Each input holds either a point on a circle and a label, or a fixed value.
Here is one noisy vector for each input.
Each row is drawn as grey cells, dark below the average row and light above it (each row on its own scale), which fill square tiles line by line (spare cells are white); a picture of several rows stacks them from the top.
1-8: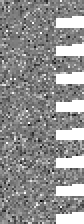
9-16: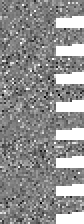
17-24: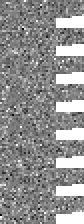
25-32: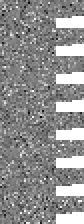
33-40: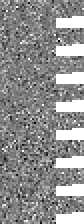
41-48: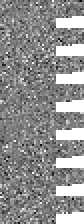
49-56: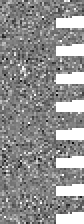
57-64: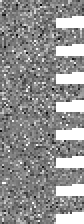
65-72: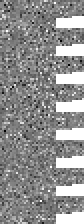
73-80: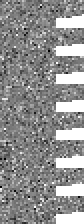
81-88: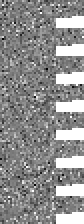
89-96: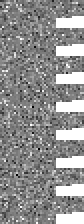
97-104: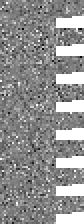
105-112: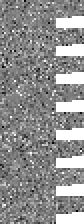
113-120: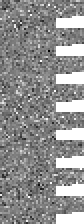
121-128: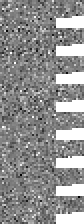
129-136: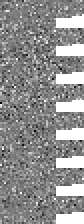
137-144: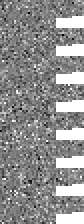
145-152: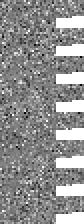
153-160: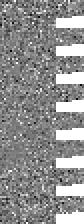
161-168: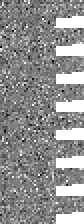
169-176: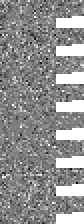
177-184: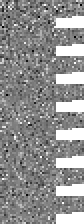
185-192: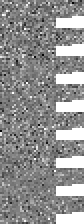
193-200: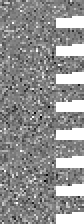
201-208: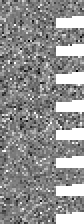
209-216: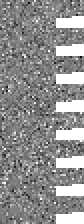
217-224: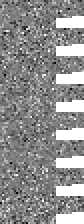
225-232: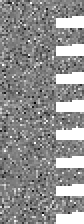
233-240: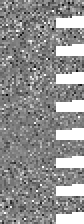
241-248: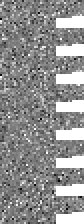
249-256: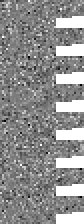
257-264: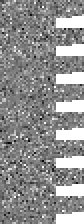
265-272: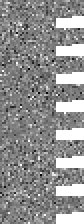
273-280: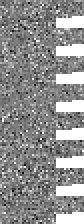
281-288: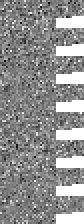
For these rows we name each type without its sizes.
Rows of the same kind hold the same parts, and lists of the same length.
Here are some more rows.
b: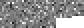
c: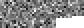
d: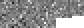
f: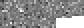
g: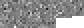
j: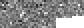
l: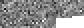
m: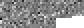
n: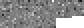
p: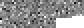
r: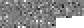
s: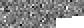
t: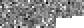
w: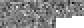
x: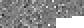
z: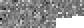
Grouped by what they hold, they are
b, c, d, f, g, j, l, n, r, s, t, w, x, z
m, p

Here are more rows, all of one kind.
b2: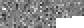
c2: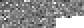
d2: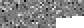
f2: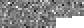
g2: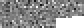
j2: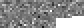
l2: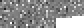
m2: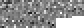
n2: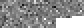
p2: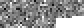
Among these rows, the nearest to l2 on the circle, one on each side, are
c2 and f2.
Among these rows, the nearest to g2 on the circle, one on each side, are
b2 and m2.
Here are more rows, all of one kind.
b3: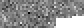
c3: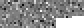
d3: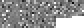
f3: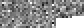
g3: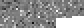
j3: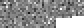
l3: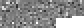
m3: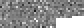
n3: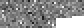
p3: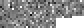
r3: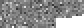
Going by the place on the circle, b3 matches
d3, f3 and n3.
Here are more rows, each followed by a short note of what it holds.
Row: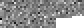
a fixed value
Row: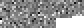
a fixed value
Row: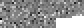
a fixed value
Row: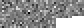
a point on a circle and a label
